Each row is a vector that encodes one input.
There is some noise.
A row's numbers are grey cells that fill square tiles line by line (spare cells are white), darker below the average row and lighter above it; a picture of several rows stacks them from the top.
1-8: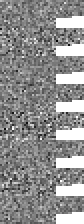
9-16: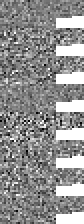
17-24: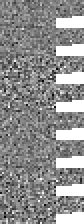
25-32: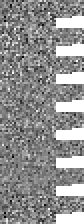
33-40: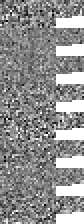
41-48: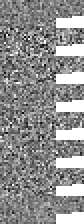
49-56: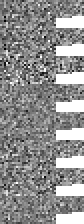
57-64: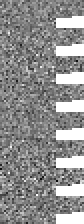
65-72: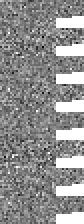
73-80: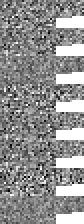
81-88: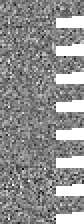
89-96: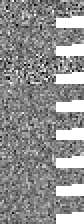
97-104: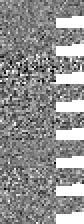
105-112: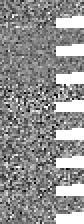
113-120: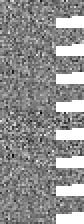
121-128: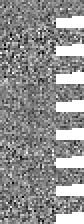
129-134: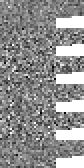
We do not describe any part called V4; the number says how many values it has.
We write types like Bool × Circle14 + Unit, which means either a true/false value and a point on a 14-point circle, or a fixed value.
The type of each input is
Bool × Bool × Bool × V4 + List3(Line5).
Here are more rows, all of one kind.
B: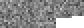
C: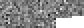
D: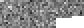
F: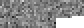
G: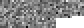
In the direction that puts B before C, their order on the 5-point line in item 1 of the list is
D, B, C, F, G.
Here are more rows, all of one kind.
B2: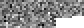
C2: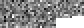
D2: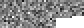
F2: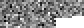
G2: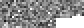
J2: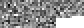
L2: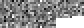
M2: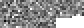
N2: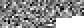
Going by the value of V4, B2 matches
C2, F2 and L2.
